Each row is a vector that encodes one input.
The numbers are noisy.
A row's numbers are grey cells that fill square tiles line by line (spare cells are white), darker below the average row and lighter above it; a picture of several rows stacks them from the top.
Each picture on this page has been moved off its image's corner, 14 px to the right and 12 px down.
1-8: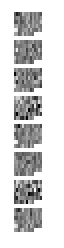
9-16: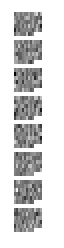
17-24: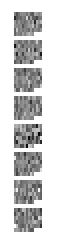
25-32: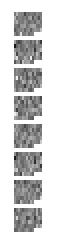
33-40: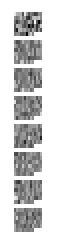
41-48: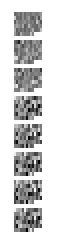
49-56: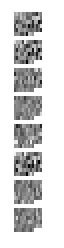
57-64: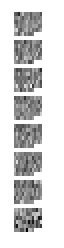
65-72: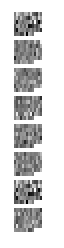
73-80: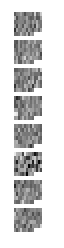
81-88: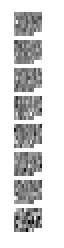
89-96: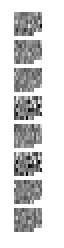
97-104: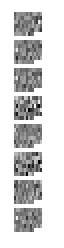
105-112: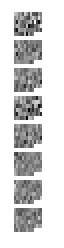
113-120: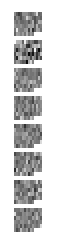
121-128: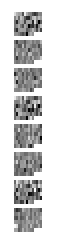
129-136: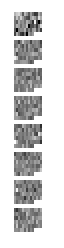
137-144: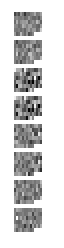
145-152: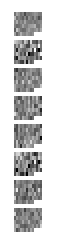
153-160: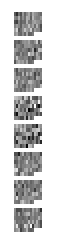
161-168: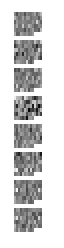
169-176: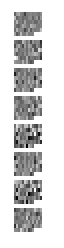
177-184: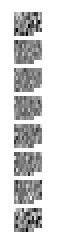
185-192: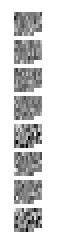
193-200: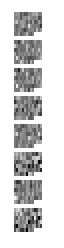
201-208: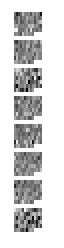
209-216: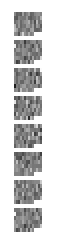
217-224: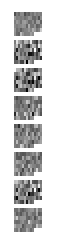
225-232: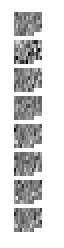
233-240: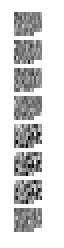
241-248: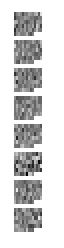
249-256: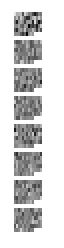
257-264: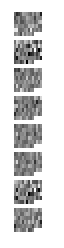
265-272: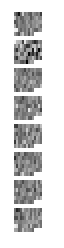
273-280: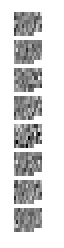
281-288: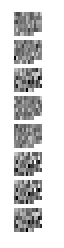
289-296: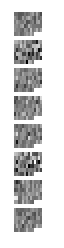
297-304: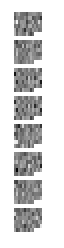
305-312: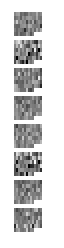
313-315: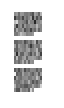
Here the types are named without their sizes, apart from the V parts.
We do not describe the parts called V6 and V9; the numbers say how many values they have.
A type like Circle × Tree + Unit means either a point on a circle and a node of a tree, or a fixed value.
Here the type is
(Bool × Bool × Bool + V9) × Circle + V6.
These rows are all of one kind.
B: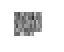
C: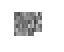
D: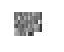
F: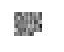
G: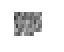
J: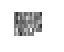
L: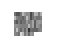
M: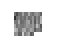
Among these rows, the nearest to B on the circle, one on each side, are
G and L.
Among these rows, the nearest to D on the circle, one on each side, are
F and G.
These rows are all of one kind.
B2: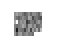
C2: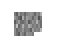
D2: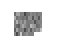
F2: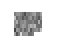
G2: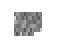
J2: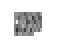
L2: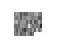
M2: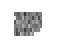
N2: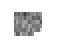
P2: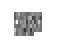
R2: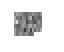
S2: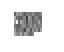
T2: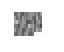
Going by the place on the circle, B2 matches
J2, R2 and S2.
